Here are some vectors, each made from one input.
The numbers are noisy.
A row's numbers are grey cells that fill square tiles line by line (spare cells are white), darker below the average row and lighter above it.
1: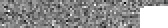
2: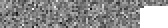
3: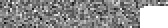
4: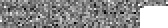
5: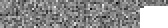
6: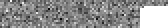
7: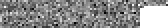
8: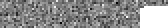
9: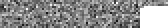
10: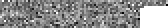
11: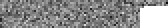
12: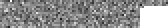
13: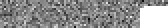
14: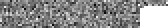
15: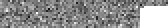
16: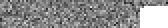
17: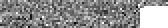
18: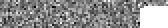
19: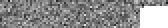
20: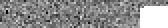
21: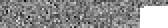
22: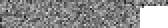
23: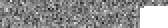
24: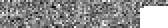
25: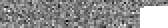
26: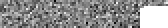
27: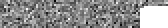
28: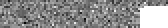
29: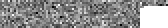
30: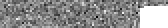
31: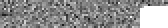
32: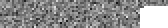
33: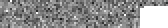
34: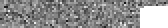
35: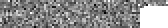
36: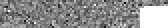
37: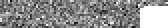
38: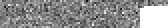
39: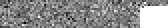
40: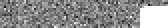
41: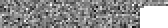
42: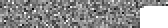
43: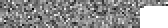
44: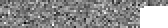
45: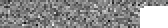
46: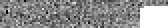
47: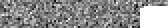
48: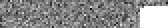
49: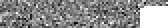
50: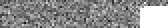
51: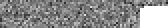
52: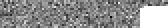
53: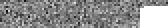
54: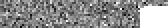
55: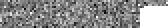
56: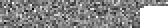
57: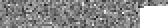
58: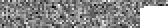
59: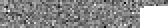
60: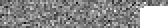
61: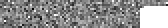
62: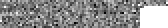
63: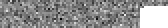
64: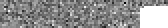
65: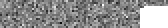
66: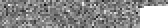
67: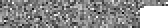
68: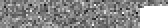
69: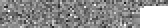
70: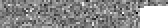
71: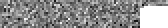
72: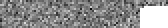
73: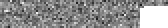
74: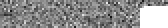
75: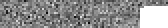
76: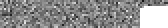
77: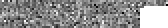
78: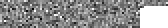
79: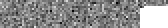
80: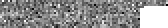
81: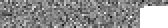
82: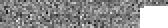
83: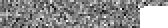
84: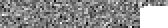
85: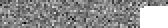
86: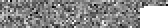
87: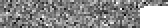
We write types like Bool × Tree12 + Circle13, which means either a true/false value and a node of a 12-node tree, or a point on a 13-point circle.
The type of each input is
Label5 × Line5 + Label8.
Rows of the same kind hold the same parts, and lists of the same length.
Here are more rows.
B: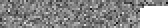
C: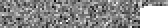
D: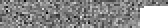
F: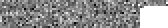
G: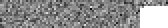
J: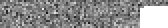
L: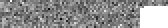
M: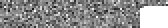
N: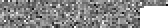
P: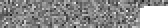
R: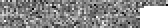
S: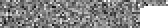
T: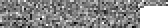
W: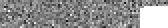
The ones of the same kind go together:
B, D, G, J, L, P, W
C, F, M, N, R, S, T

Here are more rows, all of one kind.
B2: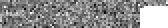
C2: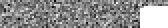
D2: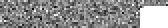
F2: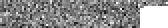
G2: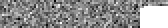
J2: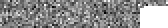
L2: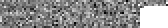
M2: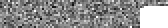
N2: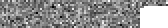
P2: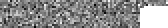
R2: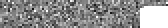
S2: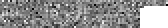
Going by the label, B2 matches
J2, L2 and P2.
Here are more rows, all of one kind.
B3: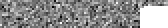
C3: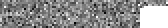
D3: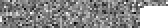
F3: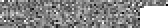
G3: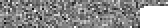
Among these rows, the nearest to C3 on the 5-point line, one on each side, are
D3 and G3.
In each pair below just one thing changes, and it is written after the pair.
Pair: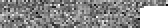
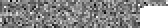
the label
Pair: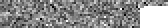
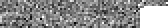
the place on the 5-point line
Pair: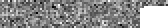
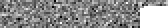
the label
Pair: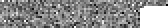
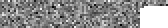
the place on the 5-point line
